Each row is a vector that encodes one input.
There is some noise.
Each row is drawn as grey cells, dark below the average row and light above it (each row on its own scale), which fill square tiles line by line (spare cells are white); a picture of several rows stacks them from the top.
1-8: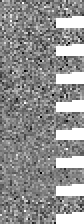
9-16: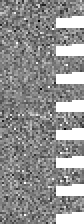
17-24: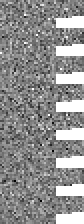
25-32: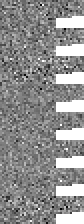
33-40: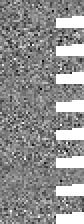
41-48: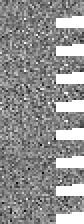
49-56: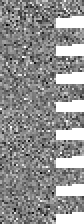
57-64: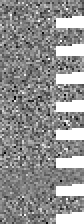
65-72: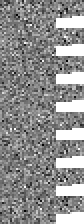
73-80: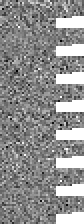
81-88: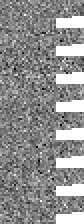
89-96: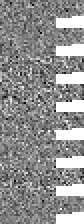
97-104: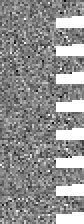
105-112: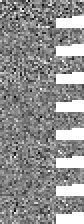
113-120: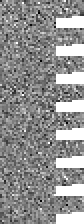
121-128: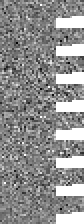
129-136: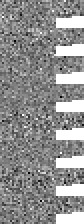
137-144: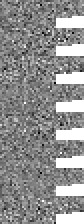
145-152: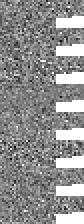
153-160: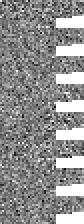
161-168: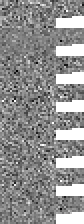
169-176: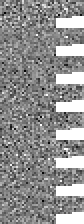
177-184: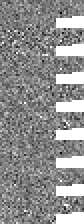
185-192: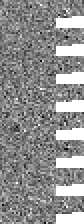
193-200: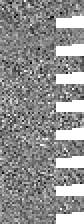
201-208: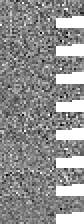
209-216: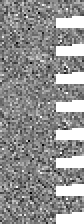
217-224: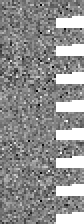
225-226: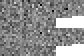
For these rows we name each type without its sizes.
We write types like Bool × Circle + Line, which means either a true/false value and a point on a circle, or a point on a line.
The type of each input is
Label × (Label × Tree + List(Circle)).
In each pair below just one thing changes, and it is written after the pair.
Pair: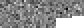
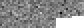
the label
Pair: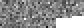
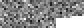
the place on the circle in item 1 of the list
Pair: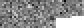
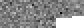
the label
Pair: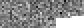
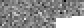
the place on the circle in item 1 of the list
